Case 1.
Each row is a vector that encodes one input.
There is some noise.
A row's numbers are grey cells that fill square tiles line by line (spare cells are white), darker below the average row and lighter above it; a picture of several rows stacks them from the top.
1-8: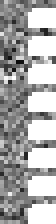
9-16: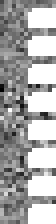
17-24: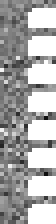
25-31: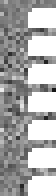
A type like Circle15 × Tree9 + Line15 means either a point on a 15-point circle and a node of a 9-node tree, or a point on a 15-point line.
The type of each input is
Tree7.
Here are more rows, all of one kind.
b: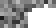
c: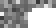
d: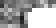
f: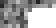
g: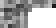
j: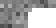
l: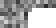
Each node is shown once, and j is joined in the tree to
c and f.
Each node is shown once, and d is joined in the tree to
b.
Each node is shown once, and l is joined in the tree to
g.
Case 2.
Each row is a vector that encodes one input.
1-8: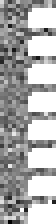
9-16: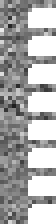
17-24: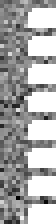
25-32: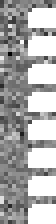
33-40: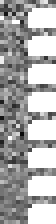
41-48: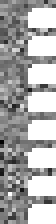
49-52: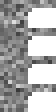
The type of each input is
Bool × Bool × Bool × Bool.
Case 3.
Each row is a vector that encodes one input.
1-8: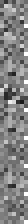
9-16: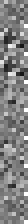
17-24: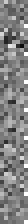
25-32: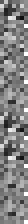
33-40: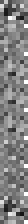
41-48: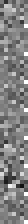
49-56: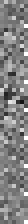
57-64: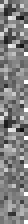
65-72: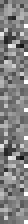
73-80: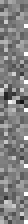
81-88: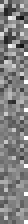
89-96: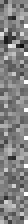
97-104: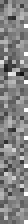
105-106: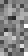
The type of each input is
Line5.
